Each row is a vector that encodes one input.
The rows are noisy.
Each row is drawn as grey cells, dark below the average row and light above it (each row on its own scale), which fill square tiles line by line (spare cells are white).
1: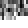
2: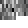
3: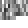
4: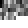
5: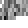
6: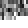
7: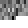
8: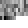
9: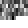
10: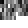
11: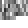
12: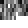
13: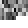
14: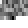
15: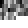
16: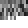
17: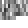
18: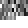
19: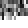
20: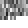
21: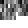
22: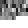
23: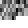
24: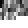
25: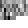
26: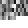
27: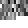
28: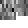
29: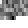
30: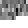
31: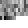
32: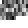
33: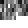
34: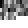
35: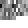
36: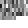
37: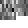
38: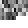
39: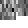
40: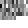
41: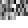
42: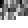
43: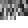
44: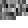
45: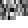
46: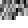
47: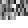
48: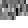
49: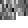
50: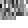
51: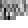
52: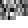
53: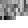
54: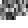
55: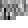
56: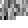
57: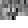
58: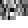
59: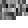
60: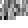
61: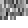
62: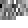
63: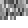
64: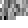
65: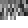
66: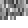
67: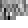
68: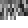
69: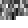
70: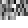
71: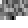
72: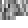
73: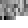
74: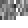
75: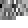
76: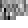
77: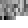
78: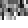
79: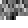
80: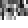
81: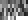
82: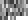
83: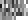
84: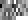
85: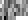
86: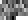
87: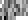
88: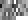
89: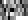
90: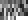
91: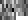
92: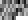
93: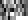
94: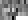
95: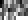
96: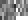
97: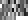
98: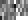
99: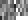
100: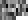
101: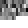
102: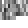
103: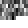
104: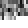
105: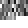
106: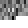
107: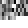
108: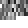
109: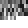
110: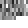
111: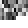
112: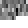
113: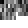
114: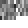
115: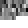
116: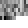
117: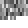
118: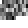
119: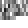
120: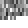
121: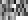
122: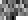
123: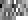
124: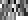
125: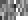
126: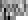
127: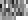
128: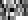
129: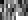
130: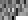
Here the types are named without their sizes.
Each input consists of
either a point on a line, or four true/false values.
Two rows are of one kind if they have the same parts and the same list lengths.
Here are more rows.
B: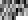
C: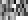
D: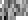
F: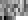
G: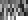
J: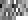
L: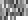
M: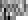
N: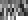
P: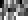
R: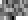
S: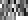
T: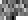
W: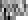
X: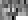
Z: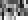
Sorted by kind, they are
B, R, T, X
C, D, F, G, J, L, M, N, P, S, W, Z

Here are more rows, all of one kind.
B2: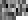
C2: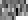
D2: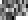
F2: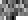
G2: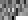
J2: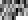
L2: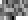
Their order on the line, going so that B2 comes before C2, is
B2, C2, G2, J2, F2, L2, D2.
